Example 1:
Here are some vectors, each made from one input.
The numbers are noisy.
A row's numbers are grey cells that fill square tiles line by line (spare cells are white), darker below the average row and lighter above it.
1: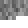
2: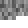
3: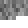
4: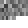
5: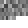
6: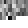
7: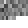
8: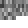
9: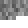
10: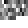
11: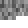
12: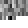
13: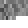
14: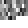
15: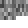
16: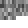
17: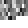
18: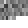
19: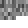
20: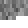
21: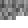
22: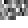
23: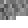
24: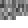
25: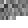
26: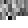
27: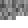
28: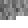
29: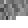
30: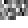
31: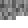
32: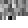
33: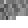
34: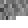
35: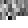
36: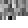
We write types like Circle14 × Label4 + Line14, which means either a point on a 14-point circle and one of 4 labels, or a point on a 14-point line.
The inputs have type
Line4 + Line5.
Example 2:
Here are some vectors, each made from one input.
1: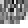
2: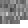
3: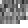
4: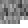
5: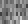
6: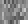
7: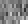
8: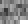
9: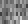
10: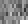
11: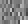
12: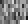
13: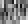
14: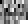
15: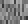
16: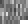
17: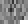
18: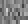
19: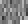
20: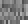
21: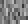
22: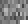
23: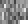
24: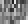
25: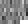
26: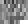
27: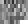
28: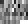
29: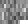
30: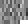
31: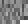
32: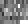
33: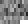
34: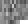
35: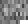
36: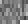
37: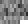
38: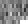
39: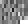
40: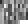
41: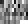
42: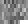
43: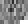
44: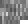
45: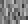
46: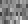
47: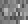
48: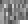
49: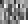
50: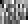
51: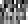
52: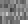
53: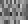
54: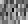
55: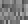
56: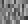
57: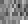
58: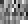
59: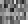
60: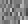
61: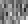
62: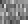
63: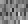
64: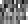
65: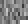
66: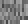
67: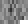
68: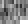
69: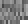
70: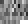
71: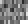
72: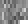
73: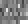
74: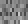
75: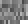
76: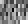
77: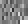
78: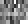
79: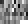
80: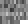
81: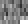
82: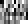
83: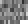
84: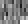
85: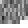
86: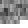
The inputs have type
Line7 + Line9.
